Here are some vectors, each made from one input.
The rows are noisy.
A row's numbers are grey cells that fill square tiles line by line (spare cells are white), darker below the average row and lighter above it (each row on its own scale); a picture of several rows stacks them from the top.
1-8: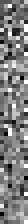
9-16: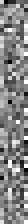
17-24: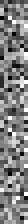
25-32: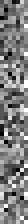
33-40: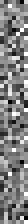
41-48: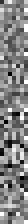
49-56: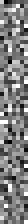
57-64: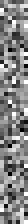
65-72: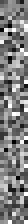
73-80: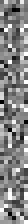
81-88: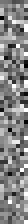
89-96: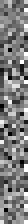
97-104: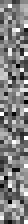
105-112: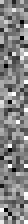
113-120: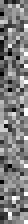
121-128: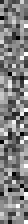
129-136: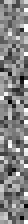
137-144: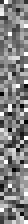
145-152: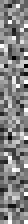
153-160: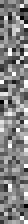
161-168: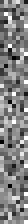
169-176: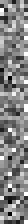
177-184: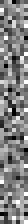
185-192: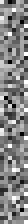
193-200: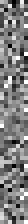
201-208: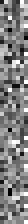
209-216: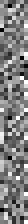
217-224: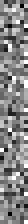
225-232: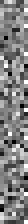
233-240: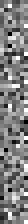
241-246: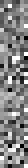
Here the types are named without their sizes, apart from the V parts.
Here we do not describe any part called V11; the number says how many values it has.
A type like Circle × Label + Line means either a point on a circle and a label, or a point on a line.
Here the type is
(Bool × (Circle + Tree) + Unit) × V11.
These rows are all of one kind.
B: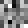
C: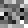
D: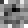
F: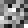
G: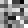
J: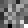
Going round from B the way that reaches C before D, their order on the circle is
B, F, J, G, C, D.
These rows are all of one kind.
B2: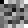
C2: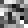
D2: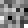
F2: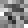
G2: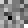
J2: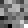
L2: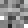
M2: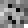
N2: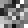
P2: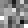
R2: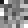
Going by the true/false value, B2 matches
N2 and P2.
